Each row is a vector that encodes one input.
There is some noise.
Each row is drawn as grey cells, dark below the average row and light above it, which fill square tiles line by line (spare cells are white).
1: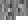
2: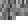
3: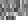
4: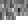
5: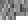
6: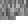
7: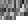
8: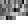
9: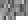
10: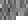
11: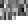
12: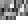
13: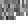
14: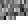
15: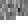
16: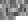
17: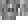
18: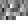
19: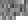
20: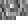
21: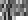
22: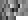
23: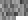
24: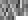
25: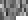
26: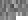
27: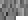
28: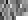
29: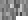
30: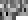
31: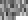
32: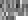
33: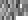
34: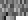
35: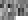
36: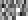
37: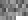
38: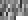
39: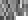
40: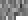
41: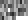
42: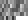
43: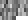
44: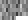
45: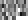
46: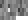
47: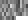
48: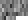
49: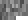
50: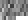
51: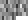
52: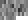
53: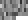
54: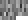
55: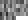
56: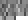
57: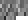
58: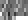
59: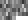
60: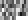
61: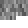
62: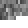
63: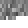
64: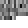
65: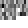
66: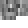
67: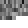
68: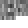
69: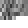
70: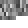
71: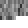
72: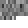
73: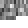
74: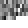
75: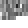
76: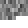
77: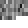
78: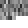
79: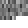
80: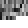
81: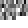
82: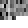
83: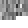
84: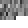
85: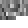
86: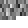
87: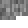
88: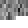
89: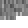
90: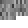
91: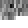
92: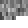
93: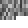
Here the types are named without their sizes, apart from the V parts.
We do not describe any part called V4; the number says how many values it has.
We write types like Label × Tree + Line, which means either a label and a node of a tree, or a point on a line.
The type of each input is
List(Bool × V4).
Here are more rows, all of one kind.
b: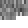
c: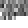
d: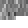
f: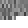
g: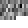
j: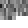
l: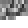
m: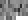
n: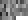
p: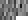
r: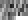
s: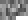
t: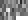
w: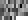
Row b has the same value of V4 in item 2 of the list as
f, j and r.
